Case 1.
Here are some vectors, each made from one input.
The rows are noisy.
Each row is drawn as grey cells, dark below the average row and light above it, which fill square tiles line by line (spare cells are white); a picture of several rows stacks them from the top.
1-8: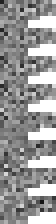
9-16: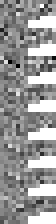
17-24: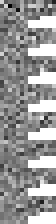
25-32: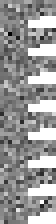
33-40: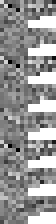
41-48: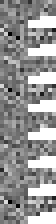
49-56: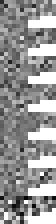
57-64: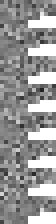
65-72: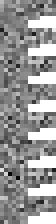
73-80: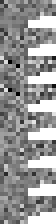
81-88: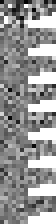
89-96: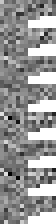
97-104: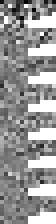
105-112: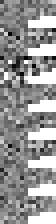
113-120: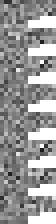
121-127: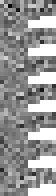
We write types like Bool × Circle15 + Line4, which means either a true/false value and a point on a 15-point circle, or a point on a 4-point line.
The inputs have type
List3(Line6).
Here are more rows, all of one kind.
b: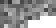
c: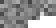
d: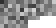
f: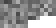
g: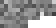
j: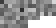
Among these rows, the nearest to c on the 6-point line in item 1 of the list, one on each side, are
f and g.
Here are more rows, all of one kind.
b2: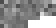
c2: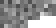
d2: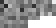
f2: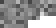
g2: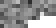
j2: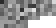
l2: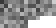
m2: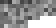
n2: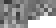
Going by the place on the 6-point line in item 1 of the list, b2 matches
f2 and g2.
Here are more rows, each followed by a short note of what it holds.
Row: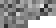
a list of one item
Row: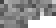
a list of three items
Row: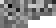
a list of one item
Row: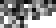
the empty list
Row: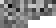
a list of one item
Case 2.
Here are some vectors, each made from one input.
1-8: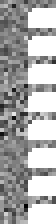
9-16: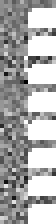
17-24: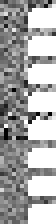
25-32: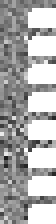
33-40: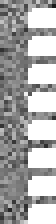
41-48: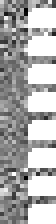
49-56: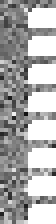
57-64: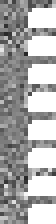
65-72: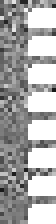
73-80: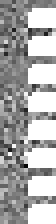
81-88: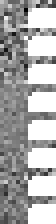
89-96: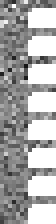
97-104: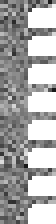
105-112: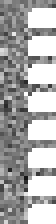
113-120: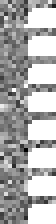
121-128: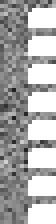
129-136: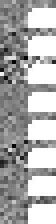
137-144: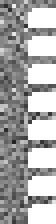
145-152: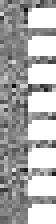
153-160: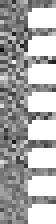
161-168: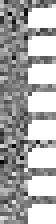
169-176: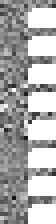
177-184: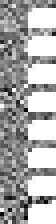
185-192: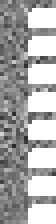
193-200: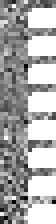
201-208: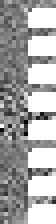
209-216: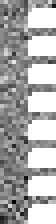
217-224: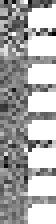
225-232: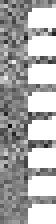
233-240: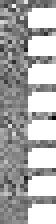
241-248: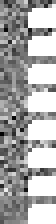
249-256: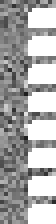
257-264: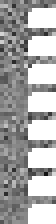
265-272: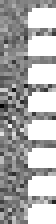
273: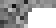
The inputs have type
Line13 + List2(Circle13).
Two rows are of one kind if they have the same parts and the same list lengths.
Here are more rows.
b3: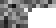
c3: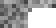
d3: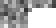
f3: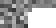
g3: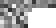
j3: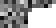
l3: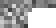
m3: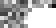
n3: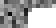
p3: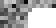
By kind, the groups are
b3, c3, f3, j3, p3
d3
g3, l3
m3, n3

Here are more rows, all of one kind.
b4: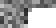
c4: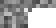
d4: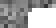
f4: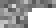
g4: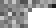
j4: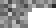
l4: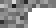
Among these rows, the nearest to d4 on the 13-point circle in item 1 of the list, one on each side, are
b4 and j4.
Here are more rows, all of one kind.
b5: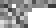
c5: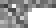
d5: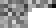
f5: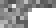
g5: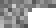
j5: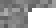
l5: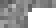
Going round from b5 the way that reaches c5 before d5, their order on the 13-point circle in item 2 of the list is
b5, c5, j5, d5, f5, g5, l5.
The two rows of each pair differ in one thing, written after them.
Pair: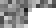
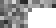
the place on the 13-point circle in item 2 of the list
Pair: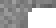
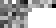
the place on the 13-point circle in item 1 of the list
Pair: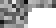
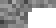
the place on the 13-point circle in item 1 of the list
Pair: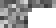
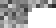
the place on the 13-point circle in item 1 of the list
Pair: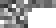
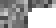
the place on the 13-point circle in item 2 of the list
